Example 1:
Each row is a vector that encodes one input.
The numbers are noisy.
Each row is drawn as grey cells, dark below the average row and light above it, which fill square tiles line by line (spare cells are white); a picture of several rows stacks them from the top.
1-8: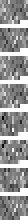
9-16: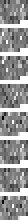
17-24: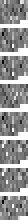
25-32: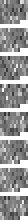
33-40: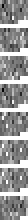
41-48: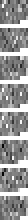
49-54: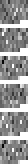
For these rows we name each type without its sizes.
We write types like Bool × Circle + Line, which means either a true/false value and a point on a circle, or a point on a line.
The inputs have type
Bool × Bool × Bool.
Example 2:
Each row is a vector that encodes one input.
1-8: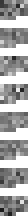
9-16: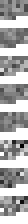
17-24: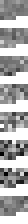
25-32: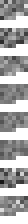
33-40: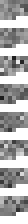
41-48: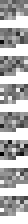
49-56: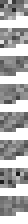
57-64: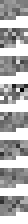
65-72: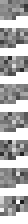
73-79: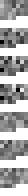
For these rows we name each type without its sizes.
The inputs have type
Label.
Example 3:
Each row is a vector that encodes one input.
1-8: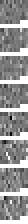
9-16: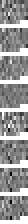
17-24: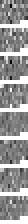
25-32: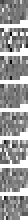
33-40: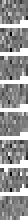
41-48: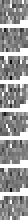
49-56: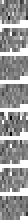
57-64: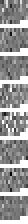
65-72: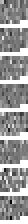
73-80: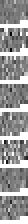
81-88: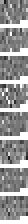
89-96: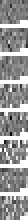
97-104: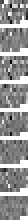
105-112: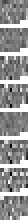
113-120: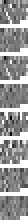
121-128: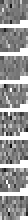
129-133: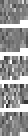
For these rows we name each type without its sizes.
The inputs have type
Line.
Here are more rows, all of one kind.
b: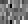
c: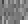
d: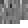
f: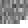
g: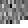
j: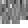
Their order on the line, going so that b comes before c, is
b, g, d, f, c, j.
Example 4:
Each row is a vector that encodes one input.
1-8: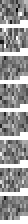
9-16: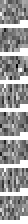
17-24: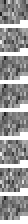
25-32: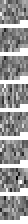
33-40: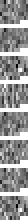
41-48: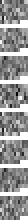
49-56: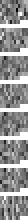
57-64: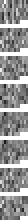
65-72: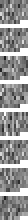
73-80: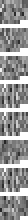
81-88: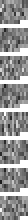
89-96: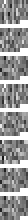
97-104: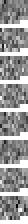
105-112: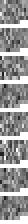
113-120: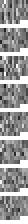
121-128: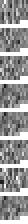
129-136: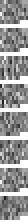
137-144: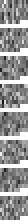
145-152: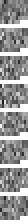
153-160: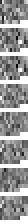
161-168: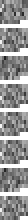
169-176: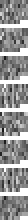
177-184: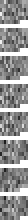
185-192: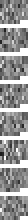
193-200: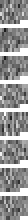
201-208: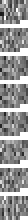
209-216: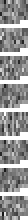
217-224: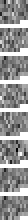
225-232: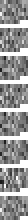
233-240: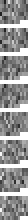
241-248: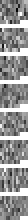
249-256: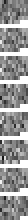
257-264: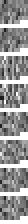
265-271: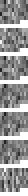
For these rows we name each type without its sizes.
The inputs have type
Circle.
